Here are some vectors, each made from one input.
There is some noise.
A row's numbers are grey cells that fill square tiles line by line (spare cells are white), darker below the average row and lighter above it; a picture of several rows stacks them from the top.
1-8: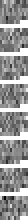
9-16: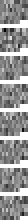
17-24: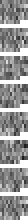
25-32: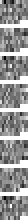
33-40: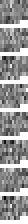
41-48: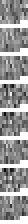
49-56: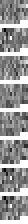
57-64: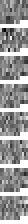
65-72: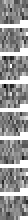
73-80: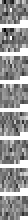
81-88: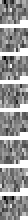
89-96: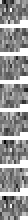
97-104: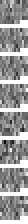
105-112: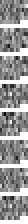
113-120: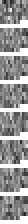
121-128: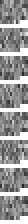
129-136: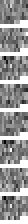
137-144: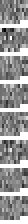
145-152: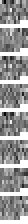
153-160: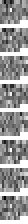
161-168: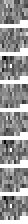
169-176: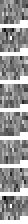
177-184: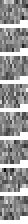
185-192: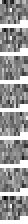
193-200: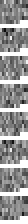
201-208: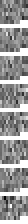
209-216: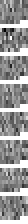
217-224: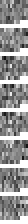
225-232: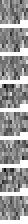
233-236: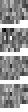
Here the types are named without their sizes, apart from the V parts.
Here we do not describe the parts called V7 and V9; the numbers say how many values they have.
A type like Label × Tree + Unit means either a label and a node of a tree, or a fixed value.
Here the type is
Bool × Line + V7 × V9.
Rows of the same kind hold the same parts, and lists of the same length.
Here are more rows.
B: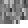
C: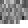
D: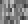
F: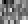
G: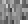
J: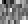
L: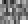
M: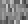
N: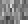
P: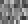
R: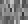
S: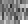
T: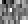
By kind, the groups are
B, C, D, G, M, N, P, R
F, J, L, S, T

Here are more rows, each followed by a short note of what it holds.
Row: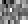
a point on a line and a true/false value
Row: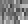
a point on a line and a true/false value
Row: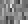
a value of V7 and a value of V9
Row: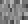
a value of V7 and a value of V9
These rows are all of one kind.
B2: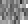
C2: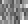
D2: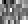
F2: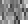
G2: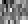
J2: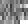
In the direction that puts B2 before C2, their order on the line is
F2, B2, C2, J2, D2, G2.
